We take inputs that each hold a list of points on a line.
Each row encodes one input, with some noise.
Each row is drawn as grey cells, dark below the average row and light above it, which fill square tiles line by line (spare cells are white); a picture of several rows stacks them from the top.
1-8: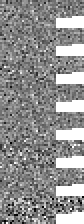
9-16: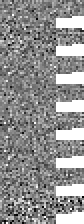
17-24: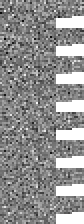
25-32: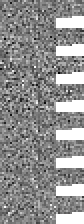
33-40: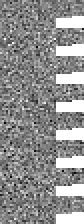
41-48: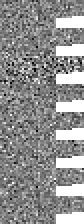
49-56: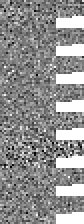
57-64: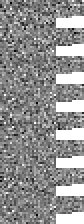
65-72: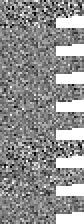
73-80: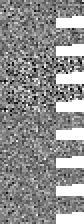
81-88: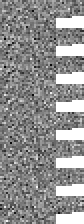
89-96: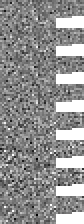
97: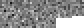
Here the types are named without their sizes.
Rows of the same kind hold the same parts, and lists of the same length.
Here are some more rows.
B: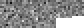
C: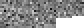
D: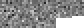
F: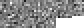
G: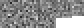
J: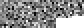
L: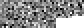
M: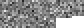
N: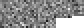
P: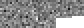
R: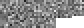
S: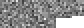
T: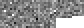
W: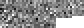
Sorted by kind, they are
B, C, D, G, P
F, M, N, R, S, T, W
J, L

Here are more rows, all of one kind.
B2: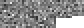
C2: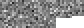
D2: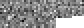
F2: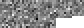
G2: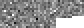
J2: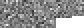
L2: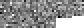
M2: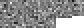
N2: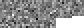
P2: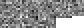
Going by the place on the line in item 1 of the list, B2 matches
C2, G2 and M2.
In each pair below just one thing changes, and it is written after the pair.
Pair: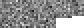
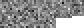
the place on the line in item 2 of the list
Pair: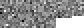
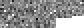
the place on the line in item 2 of the list
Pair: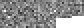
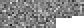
the place on the line in item 2 of the list
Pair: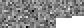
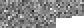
the place on the line in item 1 of the list
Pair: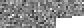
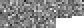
the place on the line in item 2 of the list
